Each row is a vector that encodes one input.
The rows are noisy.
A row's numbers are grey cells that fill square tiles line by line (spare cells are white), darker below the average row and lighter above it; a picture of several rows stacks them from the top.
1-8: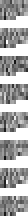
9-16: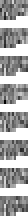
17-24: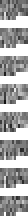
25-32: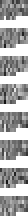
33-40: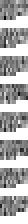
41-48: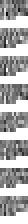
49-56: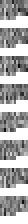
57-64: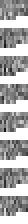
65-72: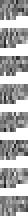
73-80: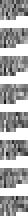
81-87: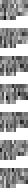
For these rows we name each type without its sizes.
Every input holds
a label and a true/false value.
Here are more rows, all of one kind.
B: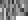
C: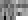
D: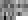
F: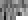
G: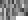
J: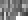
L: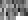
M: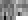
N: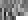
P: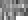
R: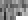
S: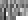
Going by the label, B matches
C, D, G and M.
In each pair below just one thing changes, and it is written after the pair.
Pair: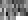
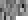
the true/false value
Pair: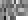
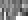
the true/false value
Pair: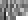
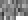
the true/false value
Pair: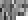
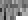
the label
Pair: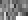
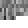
the true/false value
